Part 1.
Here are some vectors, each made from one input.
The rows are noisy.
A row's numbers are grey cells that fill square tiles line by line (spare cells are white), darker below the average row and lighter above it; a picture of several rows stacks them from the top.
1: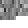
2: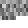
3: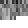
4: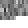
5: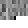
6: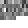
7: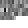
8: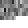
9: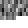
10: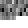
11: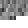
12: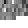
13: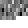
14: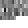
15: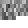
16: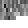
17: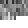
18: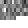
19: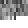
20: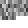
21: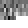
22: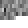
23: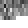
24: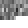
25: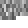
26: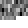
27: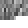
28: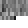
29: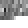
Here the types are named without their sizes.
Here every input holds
a label.
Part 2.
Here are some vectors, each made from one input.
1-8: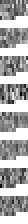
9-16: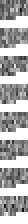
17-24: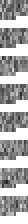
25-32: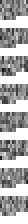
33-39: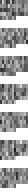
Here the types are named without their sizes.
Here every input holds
a point on a circle.
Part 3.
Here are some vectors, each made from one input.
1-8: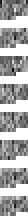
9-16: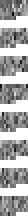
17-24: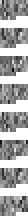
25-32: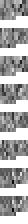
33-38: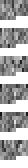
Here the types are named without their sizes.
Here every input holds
a point on a circle.
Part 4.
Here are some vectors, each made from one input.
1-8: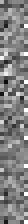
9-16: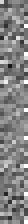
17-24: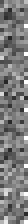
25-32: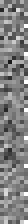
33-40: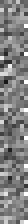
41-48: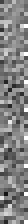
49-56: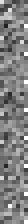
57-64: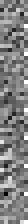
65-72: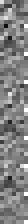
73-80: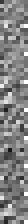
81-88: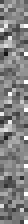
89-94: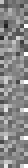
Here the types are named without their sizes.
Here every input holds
a point on each of two lines.
